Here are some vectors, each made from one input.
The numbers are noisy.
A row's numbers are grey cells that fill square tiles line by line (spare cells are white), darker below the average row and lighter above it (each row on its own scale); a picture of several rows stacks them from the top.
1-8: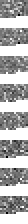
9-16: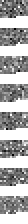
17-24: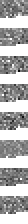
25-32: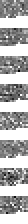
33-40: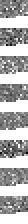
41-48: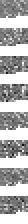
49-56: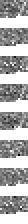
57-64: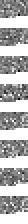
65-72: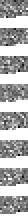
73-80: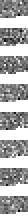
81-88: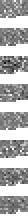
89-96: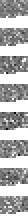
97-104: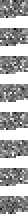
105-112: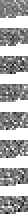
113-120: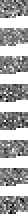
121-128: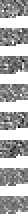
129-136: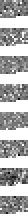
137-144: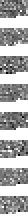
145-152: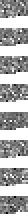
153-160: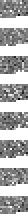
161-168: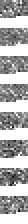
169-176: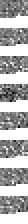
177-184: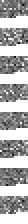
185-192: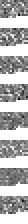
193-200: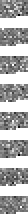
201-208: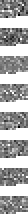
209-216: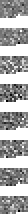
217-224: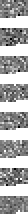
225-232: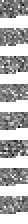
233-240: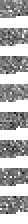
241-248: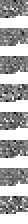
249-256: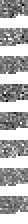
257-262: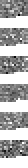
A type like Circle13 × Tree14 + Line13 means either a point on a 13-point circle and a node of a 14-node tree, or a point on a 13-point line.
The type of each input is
Line7 × Line7 × Line7 × Line7 + Line9.
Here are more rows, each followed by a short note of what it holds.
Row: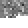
a point on each of four 7-point lines
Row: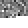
a point on a 9-point line
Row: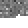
a point on each of four 7-point lines
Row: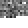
a point on each of four 7-point lines
